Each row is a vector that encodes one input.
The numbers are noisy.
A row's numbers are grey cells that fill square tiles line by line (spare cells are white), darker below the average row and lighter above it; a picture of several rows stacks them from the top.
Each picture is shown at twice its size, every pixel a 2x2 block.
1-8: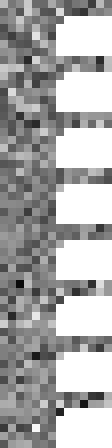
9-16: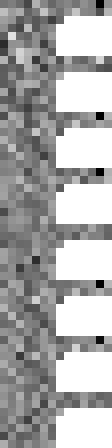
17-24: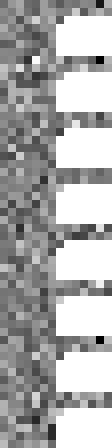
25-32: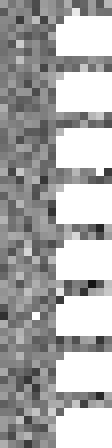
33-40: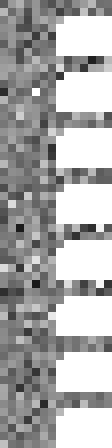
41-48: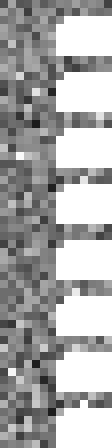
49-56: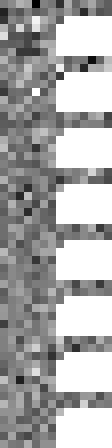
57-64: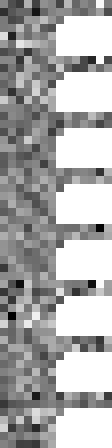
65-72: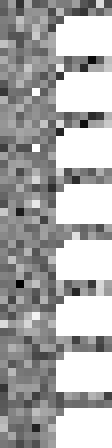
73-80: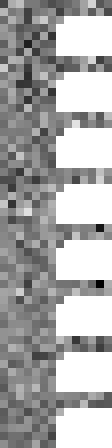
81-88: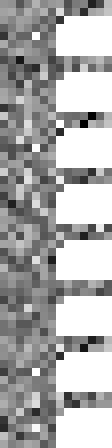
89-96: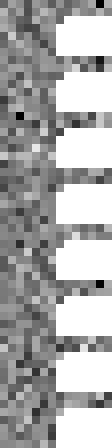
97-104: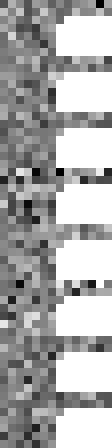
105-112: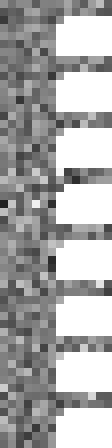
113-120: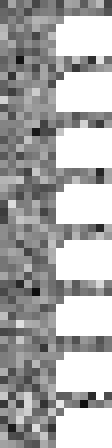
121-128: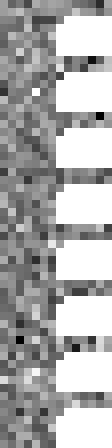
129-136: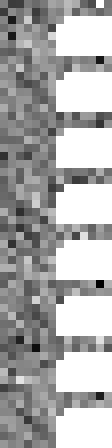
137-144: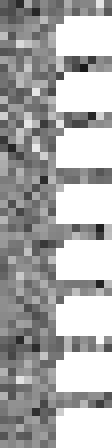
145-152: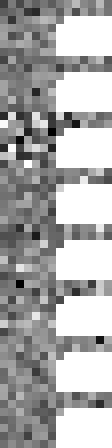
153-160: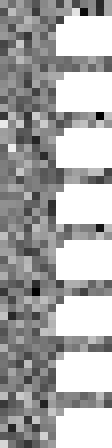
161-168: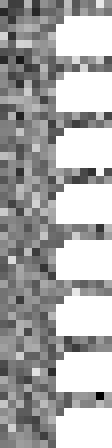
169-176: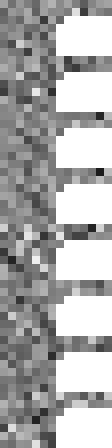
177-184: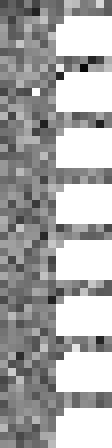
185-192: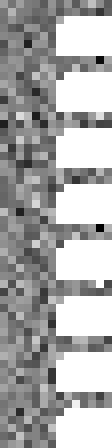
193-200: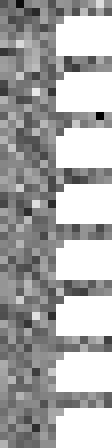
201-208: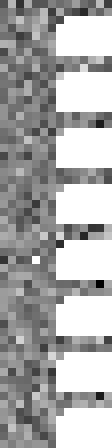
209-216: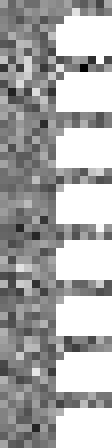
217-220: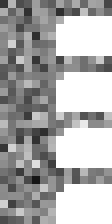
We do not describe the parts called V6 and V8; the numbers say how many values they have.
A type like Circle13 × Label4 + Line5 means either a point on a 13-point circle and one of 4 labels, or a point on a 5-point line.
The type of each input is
List2(Bool × Label9 × V6) × V8.
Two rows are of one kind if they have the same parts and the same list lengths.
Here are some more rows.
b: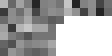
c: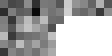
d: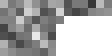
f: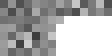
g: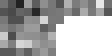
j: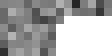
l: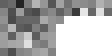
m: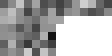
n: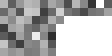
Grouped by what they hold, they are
b, c, g, j
d, n
f, l, m

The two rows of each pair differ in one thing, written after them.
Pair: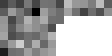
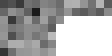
the value of V6 in item 1 of the list
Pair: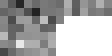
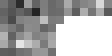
the true/false value in item 1 of the list
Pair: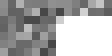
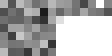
the true/false value in item 2 of the list
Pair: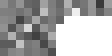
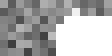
the label in item 1 of the list
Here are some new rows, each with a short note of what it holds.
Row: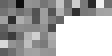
a value of V8, together with the empty list
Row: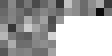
a value of V8, together with a list of two items
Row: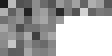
a value of V8, together with a list of one item
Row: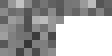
a value of V8, together with a list of one item
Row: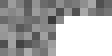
a value of V8, together with a list of one item
